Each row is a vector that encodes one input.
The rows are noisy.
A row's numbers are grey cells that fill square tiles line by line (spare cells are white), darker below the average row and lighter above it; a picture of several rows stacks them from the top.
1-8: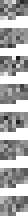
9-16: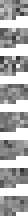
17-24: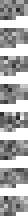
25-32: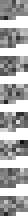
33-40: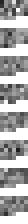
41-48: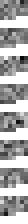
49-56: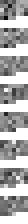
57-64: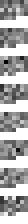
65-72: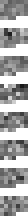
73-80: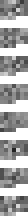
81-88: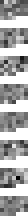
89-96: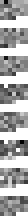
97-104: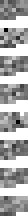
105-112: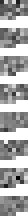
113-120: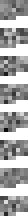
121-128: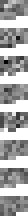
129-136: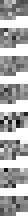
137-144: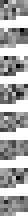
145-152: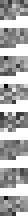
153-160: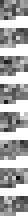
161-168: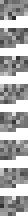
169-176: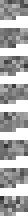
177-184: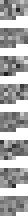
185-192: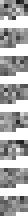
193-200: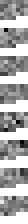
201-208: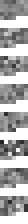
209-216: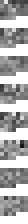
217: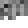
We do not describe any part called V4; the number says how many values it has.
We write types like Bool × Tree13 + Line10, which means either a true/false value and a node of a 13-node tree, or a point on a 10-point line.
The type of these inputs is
List2(Label5 × (Line7 + V4)).
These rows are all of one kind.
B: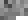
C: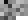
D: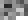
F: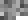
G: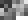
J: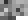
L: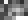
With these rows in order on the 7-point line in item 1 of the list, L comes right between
F and G.
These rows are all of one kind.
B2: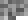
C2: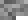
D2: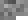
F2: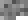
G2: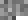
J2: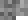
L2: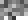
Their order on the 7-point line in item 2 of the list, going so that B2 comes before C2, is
J2, G2, B2, L2, C2, F2, D2.
